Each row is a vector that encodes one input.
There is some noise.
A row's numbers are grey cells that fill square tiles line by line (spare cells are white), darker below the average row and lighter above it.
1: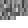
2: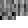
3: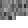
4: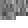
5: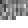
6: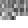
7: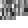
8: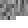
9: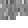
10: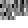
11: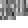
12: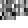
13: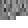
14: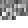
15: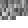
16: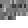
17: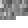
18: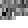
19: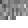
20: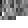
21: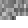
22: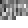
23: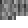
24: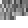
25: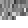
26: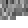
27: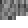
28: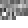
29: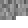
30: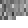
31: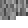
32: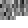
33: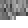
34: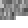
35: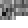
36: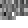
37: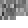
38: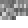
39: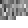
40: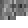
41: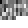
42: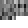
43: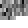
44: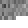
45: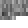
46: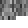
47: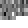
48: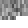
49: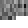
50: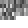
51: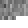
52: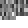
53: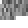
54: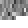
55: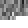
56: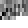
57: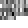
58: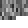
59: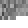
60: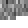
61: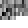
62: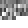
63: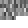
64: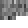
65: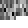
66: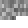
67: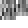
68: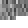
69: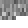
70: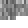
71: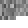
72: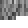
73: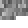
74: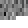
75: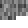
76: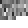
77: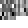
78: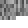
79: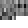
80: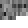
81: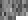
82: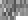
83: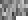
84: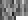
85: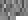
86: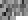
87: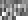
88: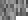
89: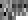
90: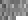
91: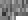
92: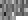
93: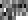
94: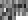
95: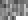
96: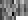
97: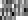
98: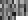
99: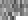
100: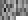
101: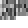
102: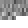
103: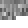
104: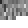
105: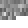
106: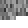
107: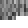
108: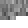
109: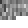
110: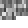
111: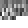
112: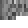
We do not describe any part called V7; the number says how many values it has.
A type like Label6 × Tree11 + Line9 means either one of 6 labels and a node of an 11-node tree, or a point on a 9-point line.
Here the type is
Bool × Label5 + V7.
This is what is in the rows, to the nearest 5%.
About 50% of them hold one of 5 labels and a true/false value. The rest hold a value of V7.
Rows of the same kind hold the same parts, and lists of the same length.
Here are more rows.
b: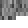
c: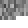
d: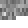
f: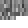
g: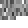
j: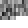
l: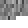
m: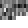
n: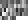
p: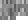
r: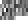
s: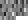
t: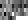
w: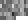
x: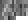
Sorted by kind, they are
b, f, j, l, m, s, t, x
c, d, g, n, p, r, w

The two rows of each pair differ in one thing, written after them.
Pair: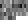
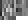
the label
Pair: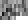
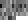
the true/false value
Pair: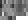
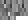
the true/false value
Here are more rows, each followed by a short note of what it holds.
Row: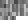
a value of V7
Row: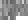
a value of V7
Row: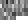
a value of V7
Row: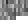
a value of V7
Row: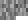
a value of V7
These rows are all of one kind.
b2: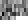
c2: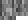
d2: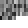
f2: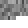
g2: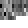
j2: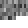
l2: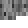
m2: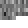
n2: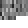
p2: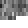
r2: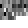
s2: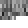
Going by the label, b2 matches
d2, f2, j2 and n2.
